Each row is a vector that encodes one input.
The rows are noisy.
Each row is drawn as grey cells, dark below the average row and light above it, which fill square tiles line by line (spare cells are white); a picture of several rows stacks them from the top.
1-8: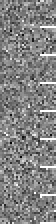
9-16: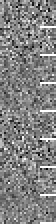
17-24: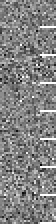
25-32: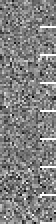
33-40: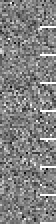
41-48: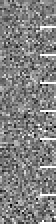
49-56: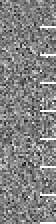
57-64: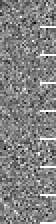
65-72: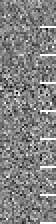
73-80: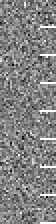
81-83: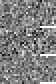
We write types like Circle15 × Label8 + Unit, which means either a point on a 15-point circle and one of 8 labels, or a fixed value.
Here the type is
Line5 × (Line5 + Tree8).
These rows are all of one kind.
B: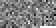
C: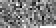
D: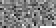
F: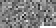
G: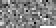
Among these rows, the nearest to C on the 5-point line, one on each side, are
D and G.
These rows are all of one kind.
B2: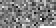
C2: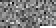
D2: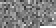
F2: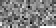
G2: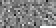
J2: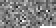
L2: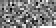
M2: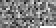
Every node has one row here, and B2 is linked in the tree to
G2, J2 and L2.
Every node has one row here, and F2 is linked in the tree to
L2 and M2.
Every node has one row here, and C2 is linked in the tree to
D2.
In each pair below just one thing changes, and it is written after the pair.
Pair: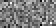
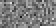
the place on the 5-point line
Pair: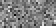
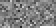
the node of the tree
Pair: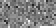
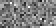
the node of the tree
